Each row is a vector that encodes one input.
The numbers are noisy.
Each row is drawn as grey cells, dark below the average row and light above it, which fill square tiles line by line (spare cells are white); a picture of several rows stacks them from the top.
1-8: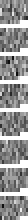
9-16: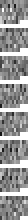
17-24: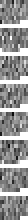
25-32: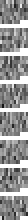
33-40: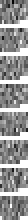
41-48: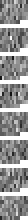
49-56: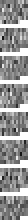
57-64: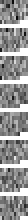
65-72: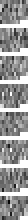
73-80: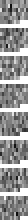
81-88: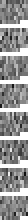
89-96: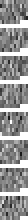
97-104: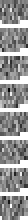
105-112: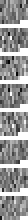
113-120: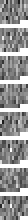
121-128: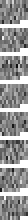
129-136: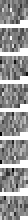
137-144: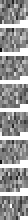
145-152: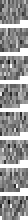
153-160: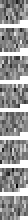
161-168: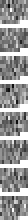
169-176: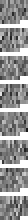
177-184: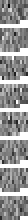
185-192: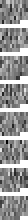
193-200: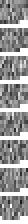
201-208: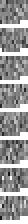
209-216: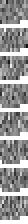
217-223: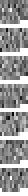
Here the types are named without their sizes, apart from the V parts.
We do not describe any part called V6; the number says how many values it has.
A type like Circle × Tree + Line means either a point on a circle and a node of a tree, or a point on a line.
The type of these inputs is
(Bool × Bool × Bool × Label + V6) × Line.
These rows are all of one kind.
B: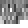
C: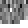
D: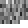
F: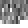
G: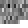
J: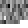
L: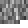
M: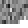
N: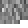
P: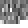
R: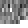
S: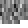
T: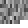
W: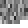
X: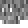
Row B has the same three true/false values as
F, P, S and X.
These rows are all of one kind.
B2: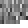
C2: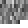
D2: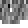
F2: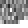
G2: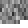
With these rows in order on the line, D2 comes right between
F2 and G2.
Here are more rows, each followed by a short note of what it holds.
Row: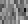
a label, a point on a line and three true/false values
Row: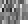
a point on a line and a value of V6
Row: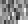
a point on a line and a value of V6
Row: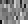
a point on a line and a value of V6
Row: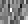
a label, a point on a line and three true/false values
